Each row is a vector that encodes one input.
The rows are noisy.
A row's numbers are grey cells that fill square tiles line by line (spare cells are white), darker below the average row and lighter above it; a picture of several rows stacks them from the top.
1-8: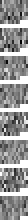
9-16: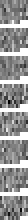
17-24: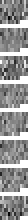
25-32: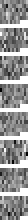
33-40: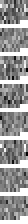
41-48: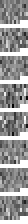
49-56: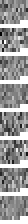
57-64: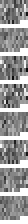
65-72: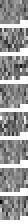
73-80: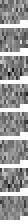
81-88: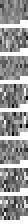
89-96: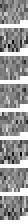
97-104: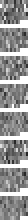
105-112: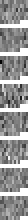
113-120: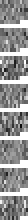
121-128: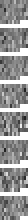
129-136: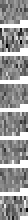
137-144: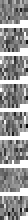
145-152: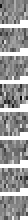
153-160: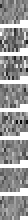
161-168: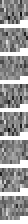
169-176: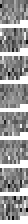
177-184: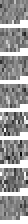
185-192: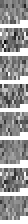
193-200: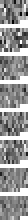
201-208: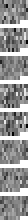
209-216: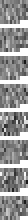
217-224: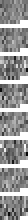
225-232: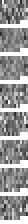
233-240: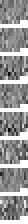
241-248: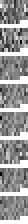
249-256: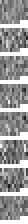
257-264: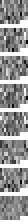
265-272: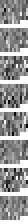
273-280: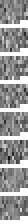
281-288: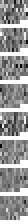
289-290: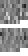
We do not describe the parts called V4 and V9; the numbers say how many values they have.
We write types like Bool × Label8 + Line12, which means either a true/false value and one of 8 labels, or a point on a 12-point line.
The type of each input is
Bool × V9 + (Line5 + List2(Line7)) × V4.
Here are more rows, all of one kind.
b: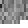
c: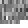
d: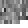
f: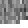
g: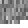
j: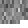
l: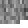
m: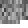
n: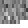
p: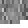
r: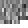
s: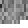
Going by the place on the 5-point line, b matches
c, p, r and s.
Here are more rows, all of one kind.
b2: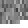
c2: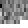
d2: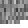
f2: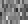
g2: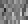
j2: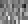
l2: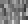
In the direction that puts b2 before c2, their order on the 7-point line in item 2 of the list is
g2, j2, b2, l2, f2, c2, d2.
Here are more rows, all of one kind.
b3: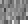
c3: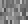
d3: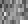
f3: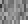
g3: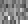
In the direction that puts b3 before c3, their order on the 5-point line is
f3, d3, g3, b3, c3.
